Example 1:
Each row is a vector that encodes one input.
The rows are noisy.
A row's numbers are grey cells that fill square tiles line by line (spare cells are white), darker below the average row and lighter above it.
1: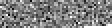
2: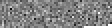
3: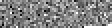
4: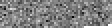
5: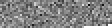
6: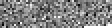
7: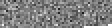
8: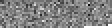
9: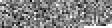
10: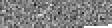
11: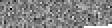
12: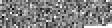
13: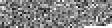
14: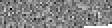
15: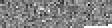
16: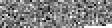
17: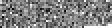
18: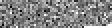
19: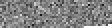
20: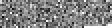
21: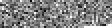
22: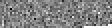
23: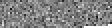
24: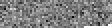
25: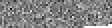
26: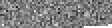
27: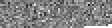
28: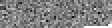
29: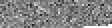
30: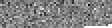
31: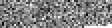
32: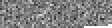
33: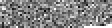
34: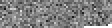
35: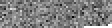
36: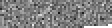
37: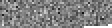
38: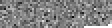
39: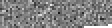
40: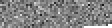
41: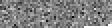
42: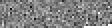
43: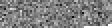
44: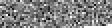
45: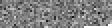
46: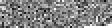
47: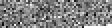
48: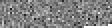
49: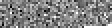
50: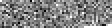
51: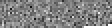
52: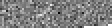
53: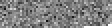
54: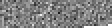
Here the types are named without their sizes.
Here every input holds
either a point on a circle, or three true/false values.
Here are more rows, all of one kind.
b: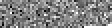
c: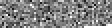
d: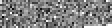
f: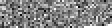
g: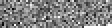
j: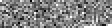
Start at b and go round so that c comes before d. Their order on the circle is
b, f, j, c, g, d.
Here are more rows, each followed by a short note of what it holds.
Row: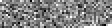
a point on a circle
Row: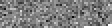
three true/false values
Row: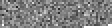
three true/false values
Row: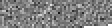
three true/false values
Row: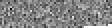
three true/false values
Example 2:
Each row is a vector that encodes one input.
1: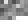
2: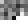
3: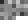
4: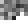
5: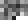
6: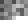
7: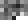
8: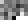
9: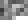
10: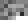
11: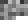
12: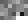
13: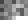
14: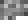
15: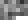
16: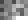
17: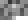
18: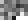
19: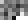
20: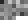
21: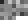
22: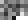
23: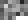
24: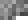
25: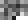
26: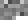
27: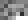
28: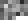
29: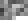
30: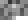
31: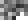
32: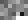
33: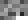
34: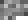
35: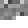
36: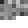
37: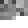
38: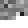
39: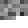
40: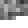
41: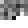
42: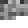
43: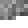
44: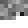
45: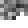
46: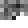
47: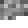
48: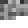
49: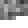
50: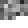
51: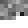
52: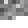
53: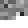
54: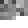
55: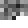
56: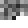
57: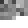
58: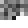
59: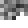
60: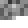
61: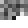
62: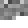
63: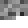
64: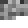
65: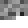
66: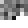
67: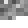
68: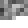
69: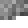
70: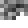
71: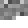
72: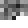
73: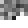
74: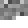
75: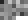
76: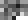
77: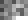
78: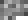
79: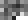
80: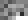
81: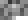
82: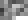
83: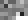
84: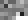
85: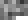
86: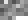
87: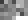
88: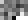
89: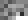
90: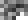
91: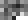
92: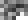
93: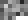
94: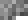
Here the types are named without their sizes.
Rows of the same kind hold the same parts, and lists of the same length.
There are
2 kinds of row.
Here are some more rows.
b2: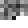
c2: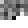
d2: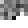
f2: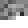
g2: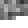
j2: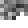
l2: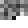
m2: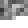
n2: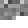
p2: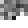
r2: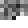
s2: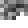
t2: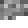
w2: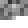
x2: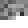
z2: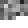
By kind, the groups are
b2, c2, d2, j2, l2, p2, r2, s2
f2, g2, m2, n2, t2, w2, x2, z2

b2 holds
a point on a line.
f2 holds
four true/false values.
